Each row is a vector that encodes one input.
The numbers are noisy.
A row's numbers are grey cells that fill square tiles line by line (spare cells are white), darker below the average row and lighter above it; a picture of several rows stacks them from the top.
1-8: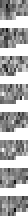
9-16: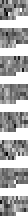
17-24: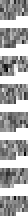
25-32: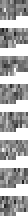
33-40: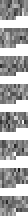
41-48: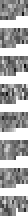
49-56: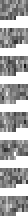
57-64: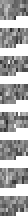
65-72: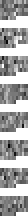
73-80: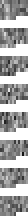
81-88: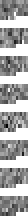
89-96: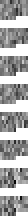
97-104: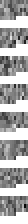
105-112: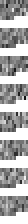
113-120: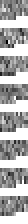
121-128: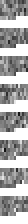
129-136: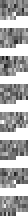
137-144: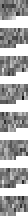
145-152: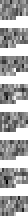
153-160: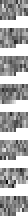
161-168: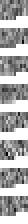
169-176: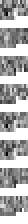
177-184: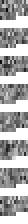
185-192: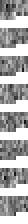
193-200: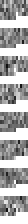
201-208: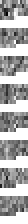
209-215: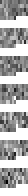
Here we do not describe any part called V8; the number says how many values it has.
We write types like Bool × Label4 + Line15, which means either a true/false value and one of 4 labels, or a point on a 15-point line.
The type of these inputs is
(Bool × Bool × Bool × Bool + V8) × Line5.
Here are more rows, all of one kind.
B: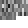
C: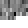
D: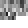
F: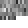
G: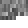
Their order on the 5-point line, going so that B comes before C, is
D, F, B, C, G.
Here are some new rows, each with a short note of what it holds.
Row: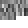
a point on a 5-point line and four true/false values
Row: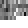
a point on a 5-point line and a value of V8
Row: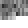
a point on a 5-point line and a value of V8
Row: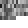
a point on a 5-point line and a value of V8
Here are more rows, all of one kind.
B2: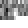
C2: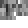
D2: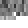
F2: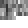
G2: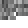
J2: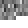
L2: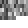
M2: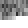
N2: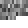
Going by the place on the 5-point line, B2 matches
C2, F2 and L2.
